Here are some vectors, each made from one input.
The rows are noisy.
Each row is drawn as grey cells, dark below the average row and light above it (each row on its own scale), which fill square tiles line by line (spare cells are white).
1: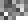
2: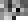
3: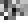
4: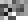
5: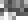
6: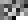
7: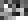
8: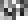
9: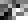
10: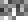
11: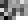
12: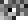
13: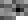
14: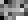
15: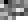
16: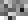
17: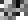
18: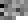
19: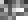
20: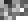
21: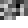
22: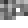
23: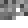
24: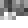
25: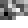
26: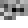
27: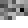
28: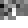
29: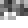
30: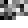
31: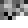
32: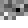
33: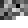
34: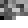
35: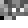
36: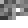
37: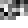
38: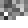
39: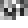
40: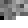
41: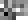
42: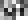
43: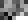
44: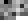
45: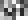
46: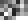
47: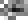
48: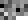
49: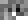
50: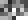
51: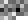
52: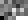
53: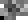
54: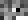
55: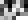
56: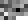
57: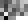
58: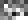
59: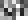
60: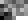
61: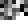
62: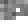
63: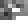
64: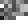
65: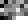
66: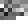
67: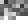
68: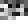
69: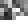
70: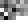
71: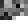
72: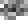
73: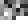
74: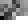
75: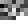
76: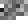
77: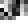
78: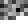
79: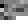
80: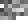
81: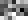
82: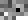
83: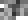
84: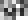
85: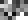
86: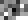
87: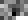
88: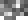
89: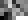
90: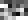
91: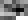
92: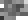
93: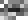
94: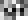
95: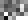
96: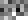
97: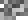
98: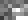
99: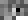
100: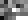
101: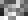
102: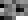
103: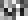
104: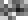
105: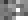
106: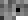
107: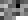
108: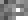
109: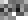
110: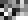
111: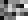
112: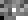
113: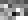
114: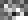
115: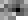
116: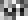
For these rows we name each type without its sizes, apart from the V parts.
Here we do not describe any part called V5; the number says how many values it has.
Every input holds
a list of items, each a true/false value and a value of V5.
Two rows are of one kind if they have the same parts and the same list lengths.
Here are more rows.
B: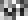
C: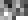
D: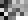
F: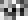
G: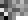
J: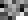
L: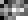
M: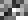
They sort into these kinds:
B, F
C, L
D, G
J, M

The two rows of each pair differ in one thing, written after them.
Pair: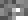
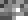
the true/false value in item 1 of the list
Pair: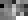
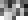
the true/false value in item 1 of the list
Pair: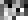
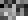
the true/false value in item 1 of the list
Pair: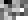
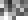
the value of V5 in item 1 of the list
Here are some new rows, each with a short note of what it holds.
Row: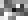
a list of two items
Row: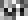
the empty list
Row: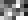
a list of two items
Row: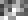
a list of two items
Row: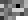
a list of three items
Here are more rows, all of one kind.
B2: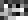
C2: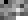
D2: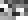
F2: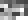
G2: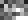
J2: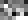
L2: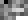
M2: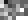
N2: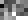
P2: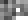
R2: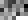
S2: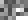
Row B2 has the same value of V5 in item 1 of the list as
D2, F2, G2 and J2.
